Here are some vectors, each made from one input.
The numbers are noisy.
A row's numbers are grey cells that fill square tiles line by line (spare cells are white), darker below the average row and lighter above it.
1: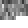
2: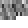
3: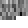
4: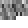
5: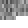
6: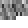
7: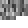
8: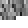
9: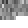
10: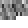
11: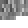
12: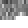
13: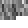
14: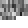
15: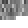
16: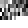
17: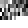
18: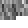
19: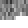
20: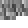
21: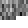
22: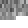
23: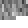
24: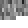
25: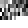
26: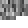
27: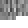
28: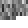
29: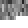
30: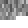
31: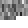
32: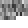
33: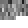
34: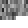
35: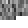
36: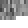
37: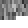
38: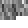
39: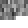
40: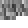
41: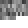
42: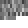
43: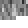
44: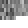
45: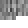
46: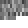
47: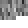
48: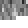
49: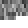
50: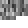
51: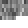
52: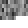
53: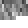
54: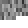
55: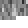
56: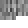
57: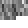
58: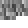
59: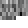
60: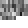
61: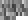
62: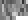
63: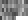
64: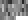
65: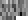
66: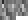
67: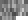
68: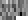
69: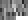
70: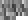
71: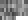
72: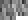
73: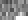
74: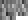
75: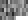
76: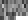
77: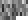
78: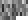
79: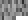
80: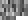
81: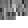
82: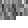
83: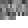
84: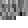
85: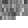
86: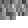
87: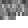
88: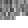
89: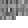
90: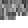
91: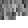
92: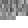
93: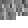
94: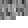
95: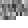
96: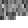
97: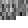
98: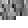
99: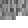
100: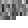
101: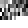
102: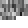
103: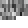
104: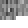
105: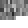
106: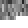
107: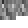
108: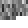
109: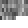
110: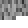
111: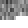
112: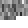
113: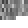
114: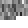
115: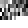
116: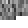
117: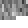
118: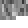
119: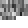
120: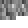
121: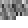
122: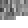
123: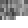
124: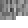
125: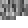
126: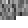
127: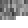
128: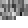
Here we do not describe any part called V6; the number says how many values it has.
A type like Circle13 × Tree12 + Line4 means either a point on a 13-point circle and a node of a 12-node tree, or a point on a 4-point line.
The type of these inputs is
List2(Bool × V6).
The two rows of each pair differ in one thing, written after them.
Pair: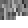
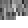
the true/false value in item 2 of the list
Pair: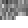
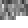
the true/false value in item 1 of the list
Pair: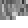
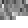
the true/false value in item 2 of the list
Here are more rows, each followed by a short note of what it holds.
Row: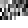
the empty list
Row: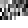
the empty list
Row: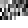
the empty list
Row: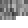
a list of two items
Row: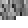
a list of one item
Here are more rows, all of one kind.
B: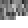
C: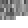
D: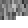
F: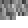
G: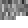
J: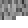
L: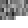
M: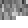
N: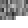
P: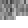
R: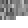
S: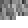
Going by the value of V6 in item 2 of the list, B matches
C, F and P.
